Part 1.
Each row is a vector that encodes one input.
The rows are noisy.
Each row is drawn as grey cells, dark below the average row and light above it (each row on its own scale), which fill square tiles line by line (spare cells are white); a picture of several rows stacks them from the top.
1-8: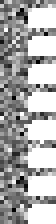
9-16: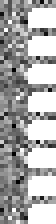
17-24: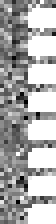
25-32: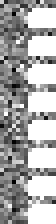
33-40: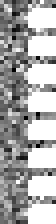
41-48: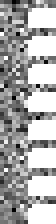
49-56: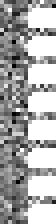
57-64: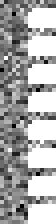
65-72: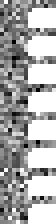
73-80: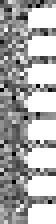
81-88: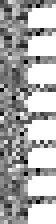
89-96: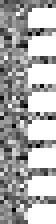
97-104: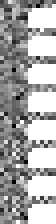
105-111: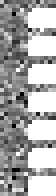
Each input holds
either a point on a 6-point line, or three true/false values.
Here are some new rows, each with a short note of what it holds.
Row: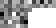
a point on a 6-point line
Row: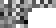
a point on a 6-point line
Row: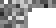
a point on a 6-point line
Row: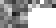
three true/false values
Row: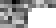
three true/false values
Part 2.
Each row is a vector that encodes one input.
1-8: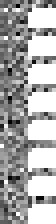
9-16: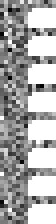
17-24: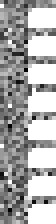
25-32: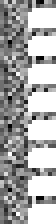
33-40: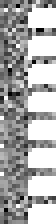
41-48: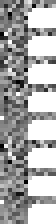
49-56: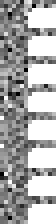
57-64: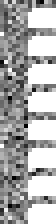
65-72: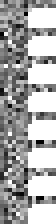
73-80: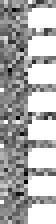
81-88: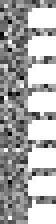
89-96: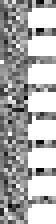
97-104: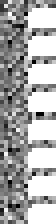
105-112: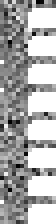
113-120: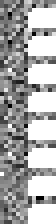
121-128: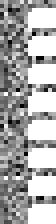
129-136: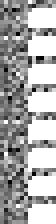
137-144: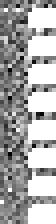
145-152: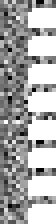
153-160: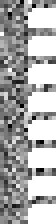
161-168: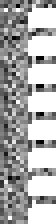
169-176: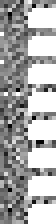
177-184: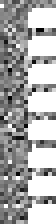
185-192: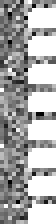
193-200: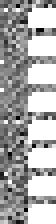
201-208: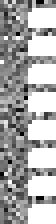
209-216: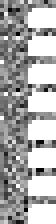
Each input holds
either a point on a 7-point line, or three true/false values.
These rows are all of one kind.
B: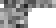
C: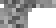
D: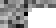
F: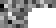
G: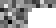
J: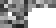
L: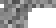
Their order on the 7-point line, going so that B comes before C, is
G, F, J, D, B, C, L.
